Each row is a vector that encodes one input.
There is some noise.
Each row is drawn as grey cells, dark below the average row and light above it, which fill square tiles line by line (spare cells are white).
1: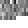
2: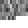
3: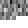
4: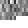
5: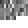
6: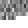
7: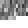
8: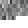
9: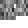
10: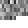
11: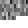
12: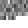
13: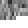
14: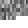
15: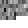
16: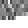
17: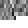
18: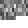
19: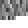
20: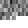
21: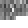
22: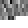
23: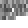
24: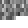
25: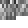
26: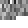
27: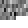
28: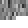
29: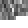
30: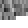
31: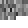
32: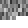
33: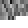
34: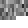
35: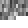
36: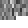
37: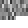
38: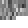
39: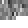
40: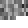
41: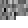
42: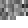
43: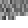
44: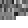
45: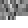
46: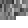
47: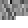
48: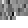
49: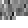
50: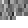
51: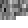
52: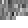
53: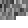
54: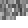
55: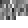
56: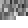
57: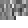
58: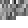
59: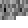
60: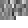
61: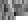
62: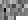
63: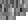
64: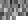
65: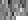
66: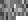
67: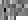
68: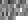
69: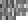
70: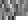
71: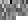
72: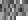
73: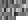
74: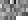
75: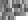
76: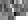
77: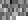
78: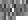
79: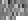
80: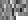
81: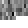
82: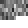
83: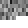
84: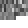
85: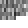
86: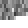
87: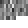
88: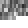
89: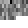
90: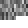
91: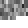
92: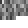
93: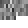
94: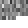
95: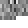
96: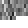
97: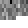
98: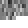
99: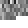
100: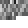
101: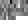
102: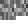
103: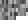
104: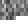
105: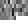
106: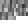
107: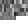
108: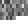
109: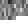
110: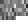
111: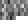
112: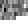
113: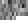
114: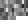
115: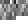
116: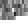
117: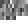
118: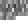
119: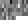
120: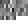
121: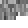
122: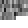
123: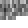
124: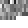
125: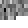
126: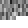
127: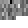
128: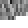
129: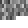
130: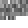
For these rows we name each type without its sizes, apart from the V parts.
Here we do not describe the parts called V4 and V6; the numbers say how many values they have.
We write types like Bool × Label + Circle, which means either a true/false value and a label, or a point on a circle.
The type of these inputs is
Bool × (Line × V4 + V6).
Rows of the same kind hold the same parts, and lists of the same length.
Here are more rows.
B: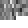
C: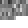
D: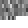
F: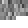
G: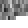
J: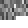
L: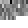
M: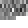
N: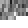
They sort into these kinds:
B, C, F, J, N
D, G, L, M

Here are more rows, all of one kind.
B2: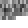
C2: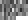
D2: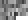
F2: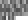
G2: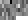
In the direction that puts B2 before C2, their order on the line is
G2, F2, B2, C2, D2.
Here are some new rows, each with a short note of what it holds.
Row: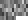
a true/false value and a value of V6
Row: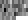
a point on a line, a true/false value and a value of V4
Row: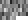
a true/false value and a value of V6
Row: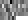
a point on a line, a true/false value and a value of V4
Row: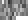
a true/false value and a value of V6
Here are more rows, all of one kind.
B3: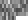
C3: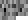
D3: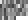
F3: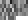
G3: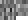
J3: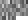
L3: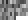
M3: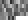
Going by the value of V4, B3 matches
C3 and J3.
